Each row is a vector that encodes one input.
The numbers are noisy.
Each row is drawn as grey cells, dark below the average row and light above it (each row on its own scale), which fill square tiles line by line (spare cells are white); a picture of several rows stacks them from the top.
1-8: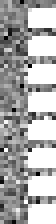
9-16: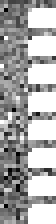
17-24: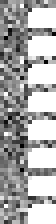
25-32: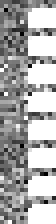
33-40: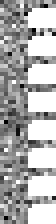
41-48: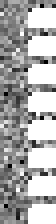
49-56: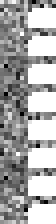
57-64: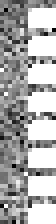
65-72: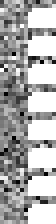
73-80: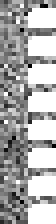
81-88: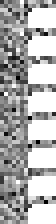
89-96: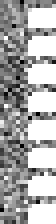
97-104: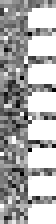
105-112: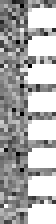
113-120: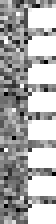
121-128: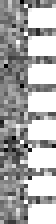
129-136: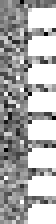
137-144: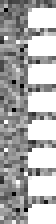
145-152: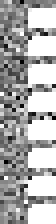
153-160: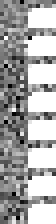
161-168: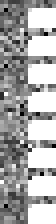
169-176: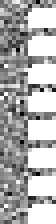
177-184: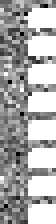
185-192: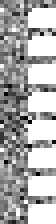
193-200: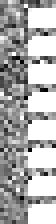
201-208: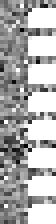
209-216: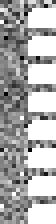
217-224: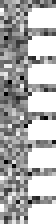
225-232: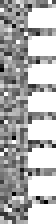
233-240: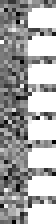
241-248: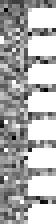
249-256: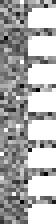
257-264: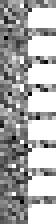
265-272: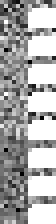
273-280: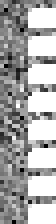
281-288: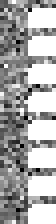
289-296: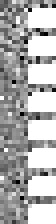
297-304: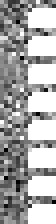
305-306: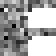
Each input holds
a point on an 11-point circle, together with either a point on a 9-point line, or three true/false values.
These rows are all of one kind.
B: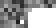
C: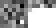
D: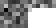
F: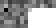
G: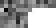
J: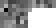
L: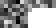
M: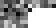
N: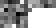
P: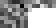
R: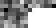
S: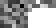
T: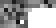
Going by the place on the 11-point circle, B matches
C, J and T.
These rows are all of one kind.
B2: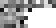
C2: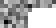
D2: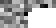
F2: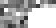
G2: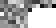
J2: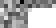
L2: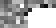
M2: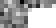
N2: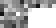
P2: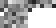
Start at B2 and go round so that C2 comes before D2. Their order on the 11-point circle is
B2, F2, N2, M2, J2, C2, D2, L2, G2, P2.
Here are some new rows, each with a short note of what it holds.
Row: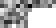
a point on an 11-point circle and three true/false values
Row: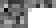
a point on an 11-point circle and a point on a 9-point line
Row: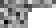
a point on an 11-point circle and three true/false values
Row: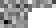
a point on an 11-point circle and three true/false values
